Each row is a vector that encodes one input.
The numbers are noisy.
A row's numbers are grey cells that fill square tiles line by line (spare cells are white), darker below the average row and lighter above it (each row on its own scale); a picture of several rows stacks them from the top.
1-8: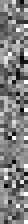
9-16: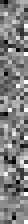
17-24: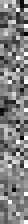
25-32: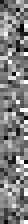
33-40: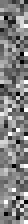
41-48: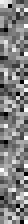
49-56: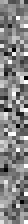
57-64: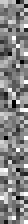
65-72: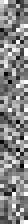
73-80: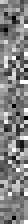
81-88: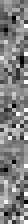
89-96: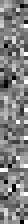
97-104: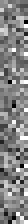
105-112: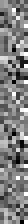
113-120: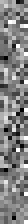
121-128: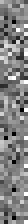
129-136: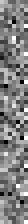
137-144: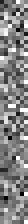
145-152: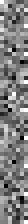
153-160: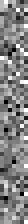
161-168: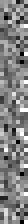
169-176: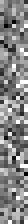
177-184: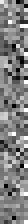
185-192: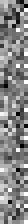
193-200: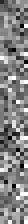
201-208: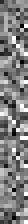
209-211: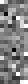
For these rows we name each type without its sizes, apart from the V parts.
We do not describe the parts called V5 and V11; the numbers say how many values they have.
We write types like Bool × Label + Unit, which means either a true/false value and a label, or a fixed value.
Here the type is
Line + (Tree + V11) × V5.
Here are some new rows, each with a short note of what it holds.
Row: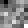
a point on a line
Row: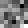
a value of V5 and a value of V11
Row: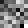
a point on a line
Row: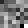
a point on a line
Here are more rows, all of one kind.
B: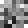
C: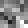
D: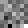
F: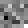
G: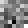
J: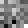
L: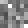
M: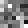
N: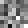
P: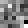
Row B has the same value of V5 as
G and J.
